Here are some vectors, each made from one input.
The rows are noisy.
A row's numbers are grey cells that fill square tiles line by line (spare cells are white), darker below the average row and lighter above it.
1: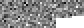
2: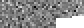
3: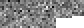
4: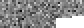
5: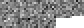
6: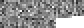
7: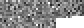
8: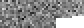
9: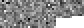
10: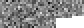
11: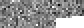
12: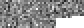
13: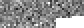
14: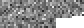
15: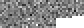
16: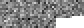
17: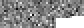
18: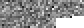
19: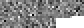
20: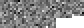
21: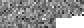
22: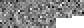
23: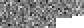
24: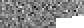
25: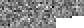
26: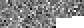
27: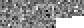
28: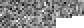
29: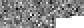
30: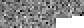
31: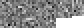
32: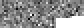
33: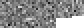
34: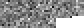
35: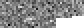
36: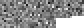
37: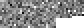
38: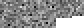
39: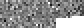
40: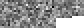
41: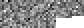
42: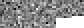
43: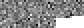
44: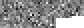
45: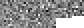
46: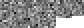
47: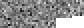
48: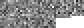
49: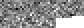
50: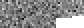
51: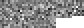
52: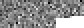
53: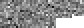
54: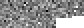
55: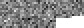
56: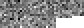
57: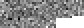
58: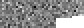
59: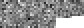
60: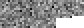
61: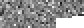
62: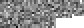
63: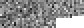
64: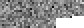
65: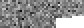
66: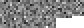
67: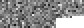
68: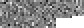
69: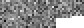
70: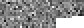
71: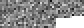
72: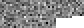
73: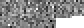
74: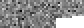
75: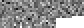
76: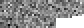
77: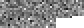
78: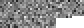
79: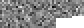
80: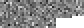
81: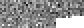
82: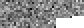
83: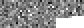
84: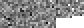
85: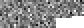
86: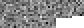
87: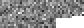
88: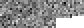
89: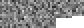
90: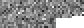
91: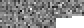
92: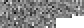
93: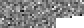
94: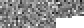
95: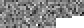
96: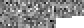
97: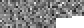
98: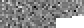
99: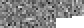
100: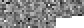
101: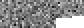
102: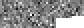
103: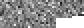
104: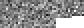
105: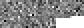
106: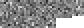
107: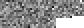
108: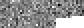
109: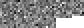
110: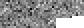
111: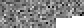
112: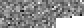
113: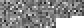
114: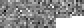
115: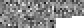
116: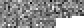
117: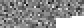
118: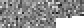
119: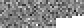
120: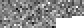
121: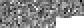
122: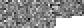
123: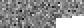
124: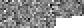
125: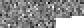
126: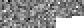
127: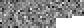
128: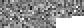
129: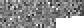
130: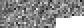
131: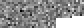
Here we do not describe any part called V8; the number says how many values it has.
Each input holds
a point on a 9-point circle, together with either a point on a 7-point line, or a value of V8.
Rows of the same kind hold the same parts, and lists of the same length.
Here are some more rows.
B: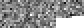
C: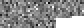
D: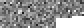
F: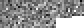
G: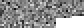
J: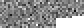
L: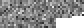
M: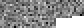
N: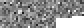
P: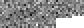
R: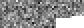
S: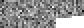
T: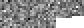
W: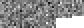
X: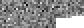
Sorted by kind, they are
B, C, D, F, G, L, N, R, S, T, X
J, M, P, W

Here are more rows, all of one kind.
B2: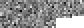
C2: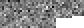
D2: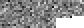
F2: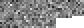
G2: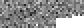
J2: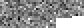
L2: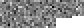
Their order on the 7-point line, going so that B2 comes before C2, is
D2, B2, G2, J2, L2, F2, C2.
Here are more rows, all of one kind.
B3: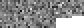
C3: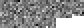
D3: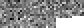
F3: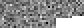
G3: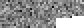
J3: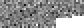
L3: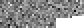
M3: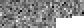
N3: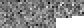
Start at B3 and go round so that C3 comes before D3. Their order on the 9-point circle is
B3, L3, F3, J3, C3, D3, G3, M3, N3.
